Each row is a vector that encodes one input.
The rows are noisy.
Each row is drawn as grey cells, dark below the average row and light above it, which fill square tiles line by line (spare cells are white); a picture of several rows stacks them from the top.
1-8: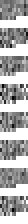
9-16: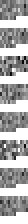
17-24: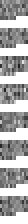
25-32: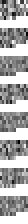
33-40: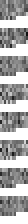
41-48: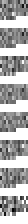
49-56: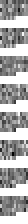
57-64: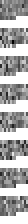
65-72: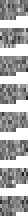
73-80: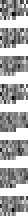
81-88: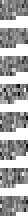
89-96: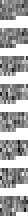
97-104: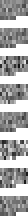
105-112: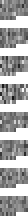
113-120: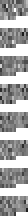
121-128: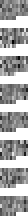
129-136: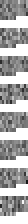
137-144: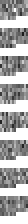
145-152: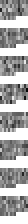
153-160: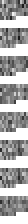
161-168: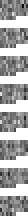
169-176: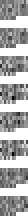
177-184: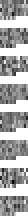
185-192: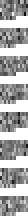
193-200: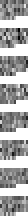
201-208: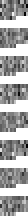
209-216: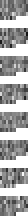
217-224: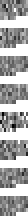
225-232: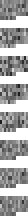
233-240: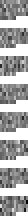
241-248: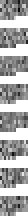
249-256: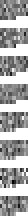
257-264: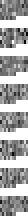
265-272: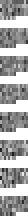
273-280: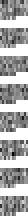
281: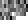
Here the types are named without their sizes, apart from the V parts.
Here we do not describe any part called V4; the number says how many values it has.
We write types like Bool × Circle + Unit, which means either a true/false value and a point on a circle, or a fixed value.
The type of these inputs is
Bool × Label + Unit + V4 × V4.
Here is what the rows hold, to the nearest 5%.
A few of them hold a fixed value. About 60% of them hold a label and a true/false value. The rest hold two values of V4.
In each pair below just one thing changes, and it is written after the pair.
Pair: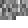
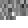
the true/false value
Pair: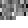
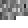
the true/false value
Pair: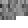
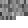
the true/false value
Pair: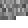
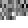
the label
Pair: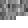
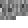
the label
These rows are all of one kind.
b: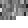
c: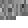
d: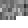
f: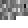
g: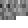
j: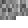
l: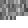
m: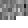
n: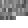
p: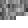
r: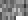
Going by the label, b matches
d, f, m and r.
